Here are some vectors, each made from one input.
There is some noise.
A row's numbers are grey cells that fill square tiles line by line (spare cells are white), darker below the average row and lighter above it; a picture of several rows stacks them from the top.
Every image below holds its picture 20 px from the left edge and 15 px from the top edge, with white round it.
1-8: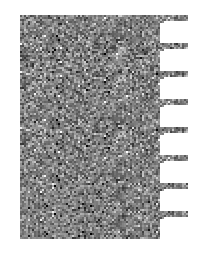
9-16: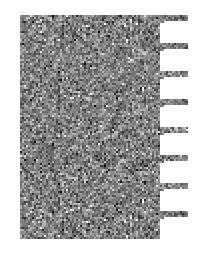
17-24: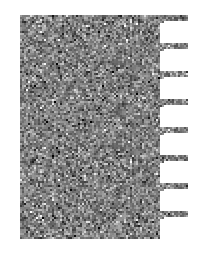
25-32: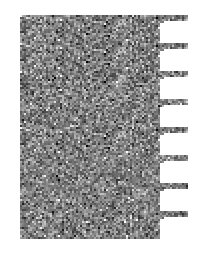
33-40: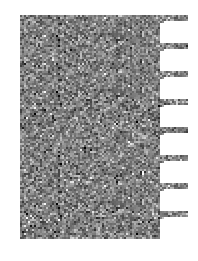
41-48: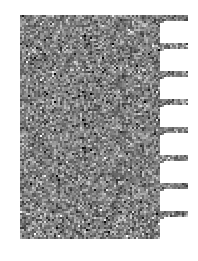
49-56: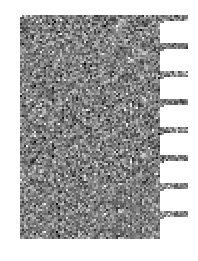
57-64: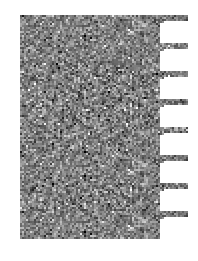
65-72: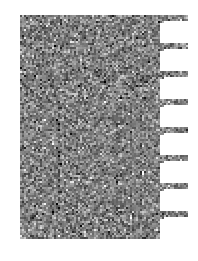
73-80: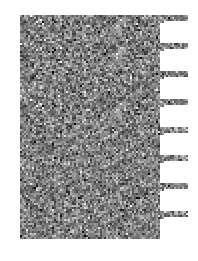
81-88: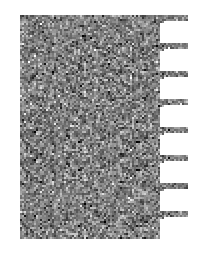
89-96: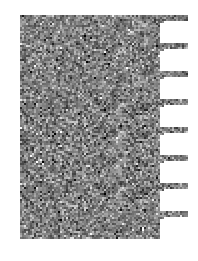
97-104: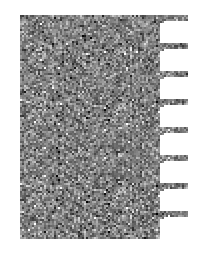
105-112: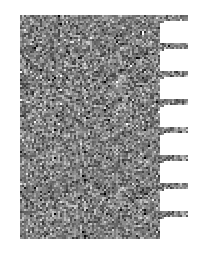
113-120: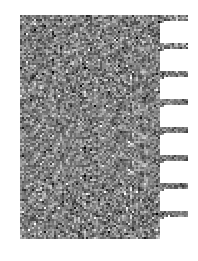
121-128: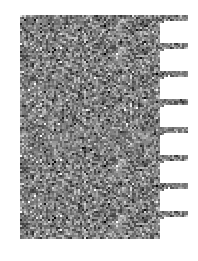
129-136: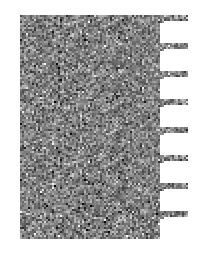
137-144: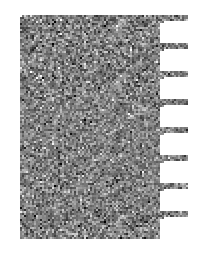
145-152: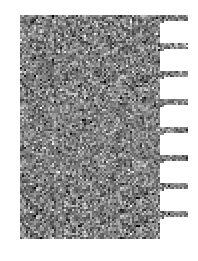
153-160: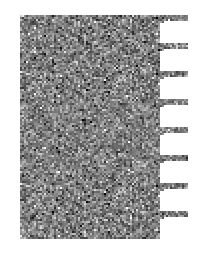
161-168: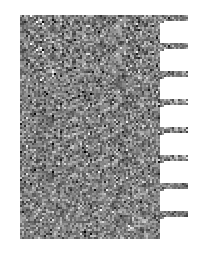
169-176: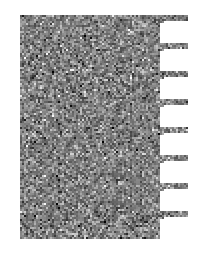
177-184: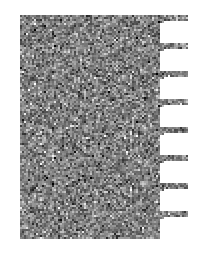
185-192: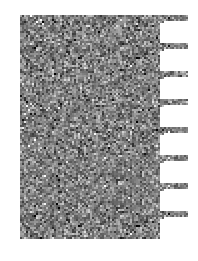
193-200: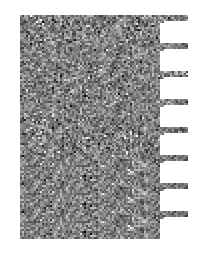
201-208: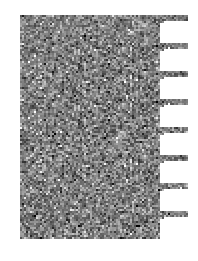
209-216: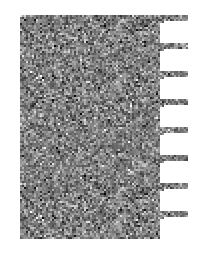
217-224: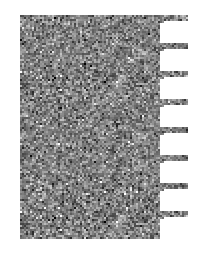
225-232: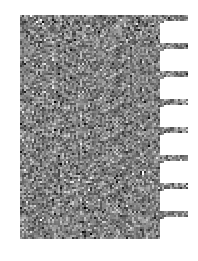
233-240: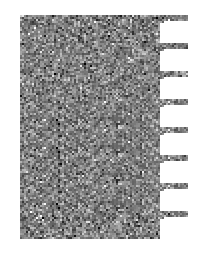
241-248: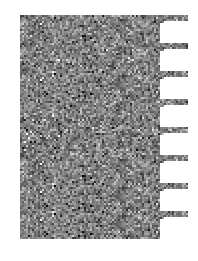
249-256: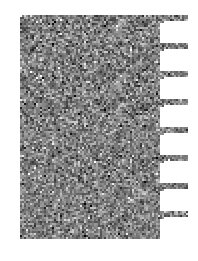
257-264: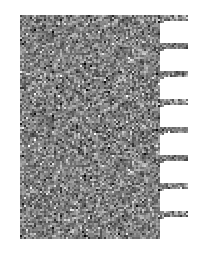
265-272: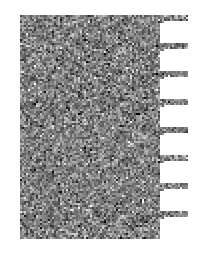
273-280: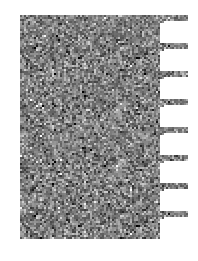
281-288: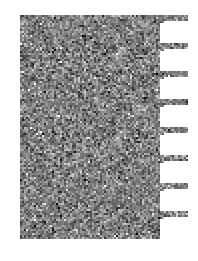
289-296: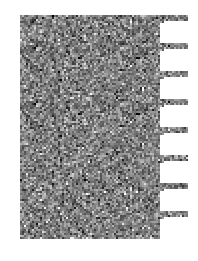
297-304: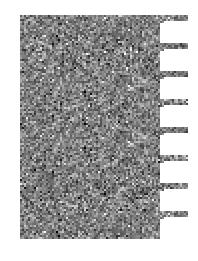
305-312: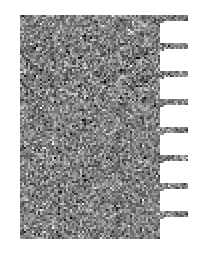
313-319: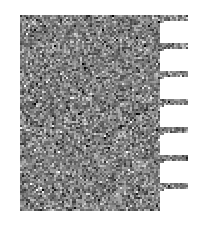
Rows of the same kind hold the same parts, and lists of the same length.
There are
2 kinds of row.
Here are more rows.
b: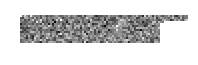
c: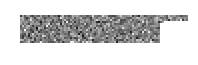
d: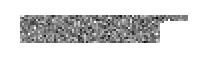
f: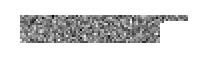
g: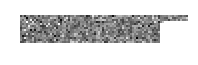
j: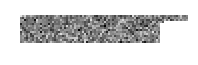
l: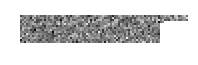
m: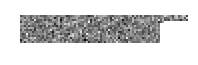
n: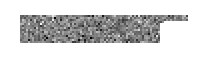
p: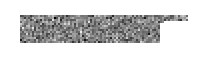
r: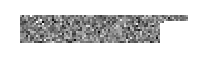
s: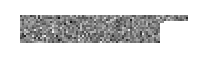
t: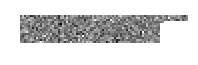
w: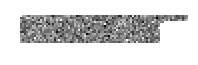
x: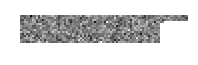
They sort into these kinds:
b, d, f, j, r, w
c, g, l, m, n, p, s, t, x

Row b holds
three true/false values.
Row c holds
a point on an 18-point circle.
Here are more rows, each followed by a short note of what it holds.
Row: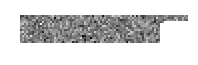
a point on an 18-point circle
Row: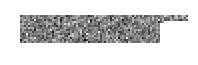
a point on an 18-point circle
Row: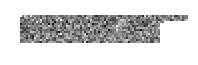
three true/false values
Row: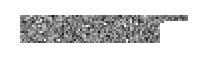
three true/false values
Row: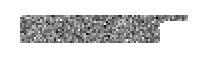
three true/false values
